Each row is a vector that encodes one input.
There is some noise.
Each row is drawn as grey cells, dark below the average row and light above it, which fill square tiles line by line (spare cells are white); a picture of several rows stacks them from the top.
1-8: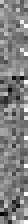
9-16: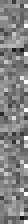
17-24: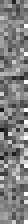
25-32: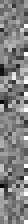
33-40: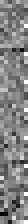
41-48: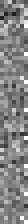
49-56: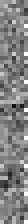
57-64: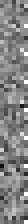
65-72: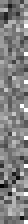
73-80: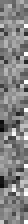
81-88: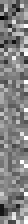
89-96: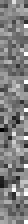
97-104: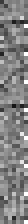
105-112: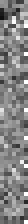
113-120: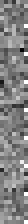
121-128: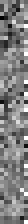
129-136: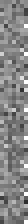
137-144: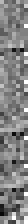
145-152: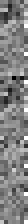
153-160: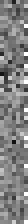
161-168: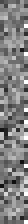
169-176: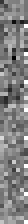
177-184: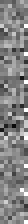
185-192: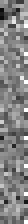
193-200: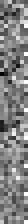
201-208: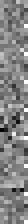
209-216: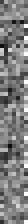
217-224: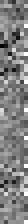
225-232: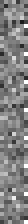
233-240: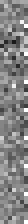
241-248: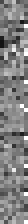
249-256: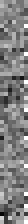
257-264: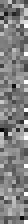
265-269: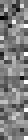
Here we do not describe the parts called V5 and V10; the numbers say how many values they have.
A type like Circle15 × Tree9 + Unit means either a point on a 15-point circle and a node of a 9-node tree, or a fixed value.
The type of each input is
(Bool × V10 + Line6) × Line6 + V5.
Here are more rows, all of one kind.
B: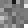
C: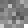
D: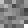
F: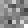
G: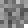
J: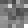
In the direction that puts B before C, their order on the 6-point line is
B, G, J, C, D, F.
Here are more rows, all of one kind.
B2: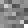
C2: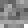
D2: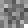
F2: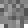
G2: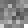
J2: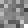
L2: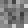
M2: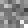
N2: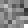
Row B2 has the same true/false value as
D2, J2 and M2.
